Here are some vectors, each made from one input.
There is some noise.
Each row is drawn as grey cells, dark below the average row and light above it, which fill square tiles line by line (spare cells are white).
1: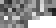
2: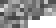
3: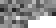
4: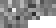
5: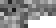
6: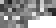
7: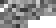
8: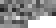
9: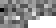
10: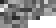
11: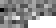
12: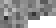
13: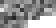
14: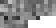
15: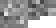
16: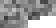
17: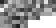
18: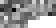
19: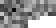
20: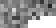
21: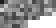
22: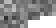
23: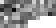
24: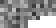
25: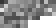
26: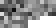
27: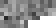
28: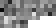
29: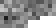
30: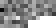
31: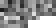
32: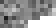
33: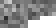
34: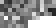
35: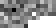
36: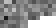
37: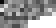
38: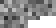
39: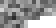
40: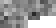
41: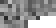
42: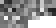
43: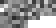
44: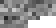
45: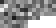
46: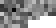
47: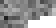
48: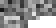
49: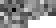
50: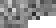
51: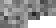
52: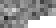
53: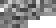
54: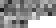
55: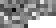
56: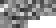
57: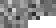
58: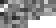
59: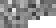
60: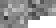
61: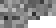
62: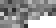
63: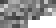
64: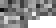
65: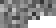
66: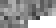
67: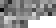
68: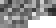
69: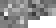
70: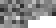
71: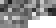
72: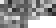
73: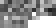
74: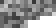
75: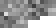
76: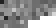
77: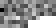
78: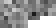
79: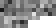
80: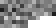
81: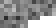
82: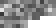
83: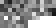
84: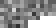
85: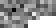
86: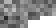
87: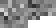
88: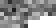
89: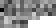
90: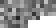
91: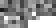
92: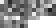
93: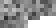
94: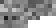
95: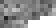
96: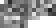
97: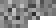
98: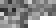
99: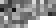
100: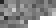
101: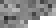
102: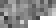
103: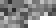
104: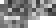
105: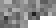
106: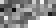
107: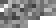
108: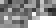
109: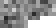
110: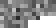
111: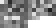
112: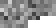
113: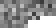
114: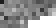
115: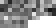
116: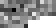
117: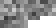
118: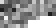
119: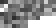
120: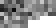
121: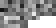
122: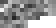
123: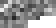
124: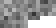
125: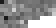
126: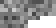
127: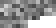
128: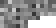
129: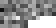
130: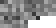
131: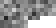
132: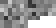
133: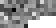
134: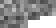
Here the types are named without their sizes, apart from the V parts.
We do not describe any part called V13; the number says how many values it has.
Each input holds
either a node of a tree, or a true/false value and a value of V13.
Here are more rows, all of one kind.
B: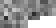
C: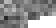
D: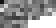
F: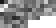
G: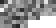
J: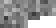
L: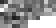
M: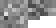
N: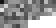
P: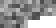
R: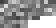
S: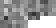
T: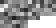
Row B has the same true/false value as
C, J, M and S.
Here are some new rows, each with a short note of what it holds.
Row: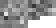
a true/false value and a value of V13
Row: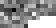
a node of a tree
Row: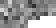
a true/false value and a value of V13
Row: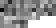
a node of a tree
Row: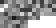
a true/false value and a value of V13
